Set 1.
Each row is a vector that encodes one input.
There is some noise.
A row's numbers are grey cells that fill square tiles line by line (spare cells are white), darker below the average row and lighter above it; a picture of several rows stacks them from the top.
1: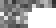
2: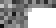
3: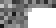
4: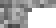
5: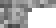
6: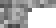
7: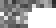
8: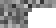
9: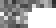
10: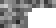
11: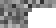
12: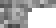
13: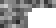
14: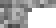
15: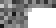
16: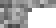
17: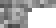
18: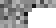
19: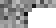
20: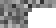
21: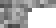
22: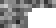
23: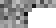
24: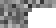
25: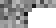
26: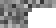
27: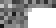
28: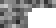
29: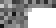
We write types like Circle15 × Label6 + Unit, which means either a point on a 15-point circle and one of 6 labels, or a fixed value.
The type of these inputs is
Circle6.
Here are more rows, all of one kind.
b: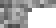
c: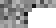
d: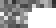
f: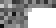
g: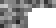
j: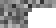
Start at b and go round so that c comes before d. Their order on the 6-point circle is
b, c, j, g, f, d.
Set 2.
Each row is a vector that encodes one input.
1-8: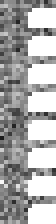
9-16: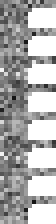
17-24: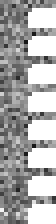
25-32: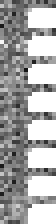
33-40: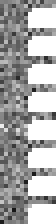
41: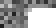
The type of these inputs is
Circle6.
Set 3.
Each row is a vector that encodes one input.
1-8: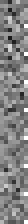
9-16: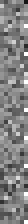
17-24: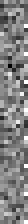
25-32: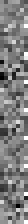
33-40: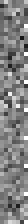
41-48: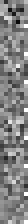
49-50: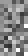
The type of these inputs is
Line5.
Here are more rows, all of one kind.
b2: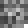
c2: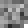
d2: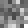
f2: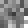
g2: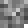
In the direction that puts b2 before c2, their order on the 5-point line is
b2, g2, c2, f2, d2.
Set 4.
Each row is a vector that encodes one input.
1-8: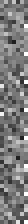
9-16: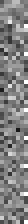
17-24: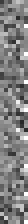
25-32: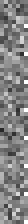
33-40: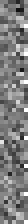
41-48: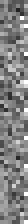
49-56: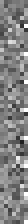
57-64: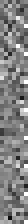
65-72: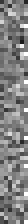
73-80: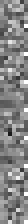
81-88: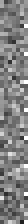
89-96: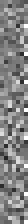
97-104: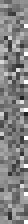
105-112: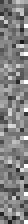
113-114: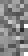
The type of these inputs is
Line20.
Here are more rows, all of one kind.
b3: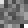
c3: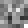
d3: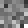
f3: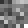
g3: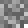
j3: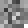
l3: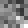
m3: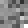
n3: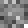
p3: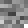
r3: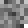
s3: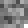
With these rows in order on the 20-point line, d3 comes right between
b3 and g3.
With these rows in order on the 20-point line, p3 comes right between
j3 and r3.
